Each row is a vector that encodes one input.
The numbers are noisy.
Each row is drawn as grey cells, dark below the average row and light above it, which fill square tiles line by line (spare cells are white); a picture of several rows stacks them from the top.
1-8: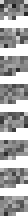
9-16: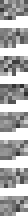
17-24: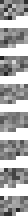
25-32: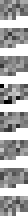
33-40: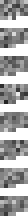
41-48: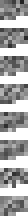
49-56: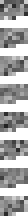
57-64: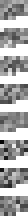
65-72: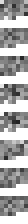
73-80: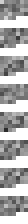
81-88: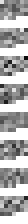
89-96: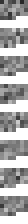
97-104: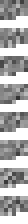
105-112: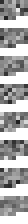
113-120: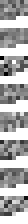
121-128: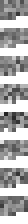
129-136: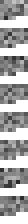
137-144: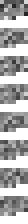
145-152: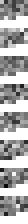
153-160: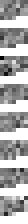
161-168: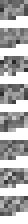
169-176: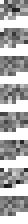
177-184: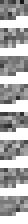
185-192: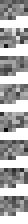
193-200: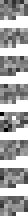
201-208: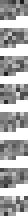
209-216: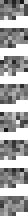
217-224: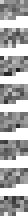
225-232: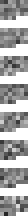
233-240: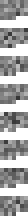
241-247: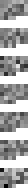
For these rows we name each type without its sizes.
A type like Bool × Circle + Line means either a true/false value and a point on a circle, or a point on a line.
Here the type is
Bool × Bool × Bool.
